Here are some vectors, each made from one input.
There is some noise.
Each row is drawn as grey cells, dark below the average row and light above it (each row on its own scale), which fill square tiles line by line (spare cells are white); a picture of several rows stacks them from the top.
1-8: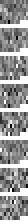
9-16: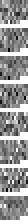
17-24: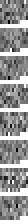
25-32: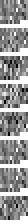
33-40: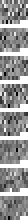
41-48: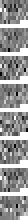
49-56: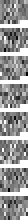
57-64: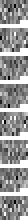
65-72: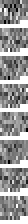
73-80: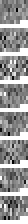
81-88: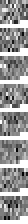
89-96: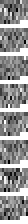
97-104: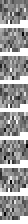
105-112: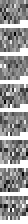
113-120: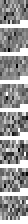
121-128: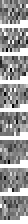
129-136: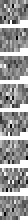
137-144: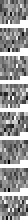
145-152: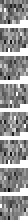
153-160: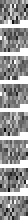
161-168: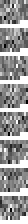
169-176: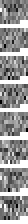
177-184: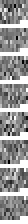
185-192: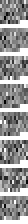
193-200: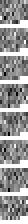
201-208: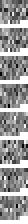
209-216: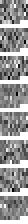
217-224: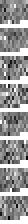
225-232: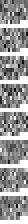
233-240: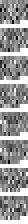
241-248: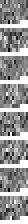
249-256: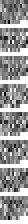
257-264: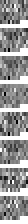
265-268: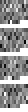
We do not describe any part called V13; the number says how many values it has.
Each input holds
either a point on a 9-point line, or a list of up to two items, each a true/false value and a value of V13.
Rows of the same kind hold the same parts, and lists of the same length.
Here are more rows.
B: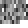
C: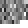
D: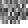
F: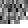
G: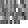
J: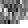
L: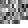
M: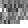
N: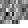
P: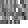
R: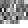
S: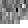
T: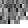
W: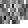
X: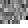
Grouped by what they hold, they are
B, C, L, N, R, W, X
D
F, J, M, S, T
G, P

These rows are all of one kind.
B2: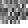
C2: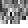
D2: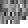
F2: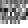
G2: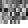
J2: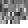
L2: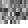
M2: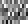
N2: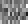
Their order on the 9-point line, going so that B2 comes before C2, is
M2, B2, N2, F2, G2, L2, J2, C2, D2.
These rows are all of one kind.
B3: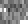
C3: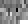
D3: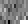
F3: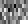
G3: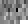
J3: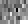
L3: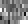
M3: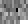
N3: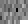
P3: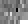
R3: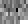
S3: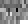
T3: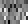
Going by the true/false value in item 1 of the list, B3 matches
D3, F3, L3 and T3.
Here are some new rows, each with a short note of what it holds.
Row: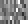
the empty list
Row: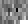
a list of one item
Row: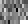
a list of one item
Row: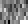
a list of one item
